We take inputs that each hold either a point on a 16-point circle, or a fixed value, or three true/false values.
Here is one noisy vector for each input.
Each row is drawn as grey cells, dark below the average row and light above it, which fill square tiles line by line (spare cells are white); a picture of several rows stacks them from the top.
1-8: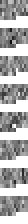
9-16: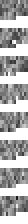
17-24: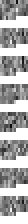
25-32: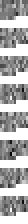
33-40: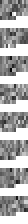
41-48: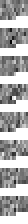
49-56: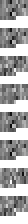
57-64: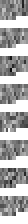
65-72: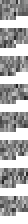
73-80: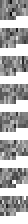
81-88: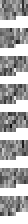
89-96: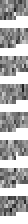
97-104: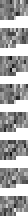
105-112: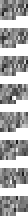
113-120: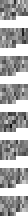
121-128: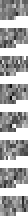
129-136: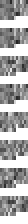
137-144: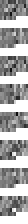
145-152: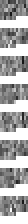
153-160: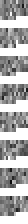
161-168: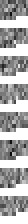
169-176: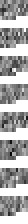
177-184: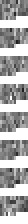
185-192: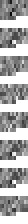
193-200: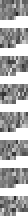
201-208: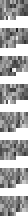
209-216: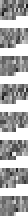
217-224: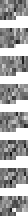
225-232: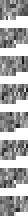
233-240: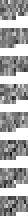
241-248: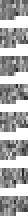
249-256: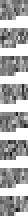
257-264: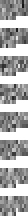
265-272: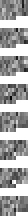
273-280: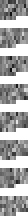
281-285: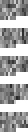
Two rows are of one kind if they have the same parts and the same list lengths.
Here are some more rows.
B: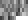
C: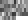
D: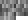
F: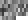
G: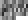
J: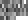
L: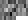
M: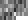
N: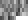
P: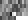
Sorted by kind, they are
B, L, M, N, P
C, D, F, G
J

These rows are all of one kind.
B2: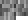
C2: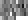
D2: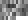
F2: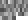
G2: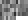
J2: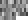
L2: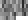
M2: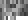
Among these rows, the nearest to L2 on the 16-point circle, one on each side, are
C2 and D2.
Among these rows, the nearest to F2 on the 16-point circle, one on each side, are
C2 and J2.
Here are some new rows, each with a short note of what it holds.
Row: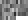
a point on a 16-point circle
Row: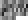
a point on a 16-point circle
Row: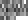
a fixed value
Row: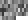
a point on a 16-point circle
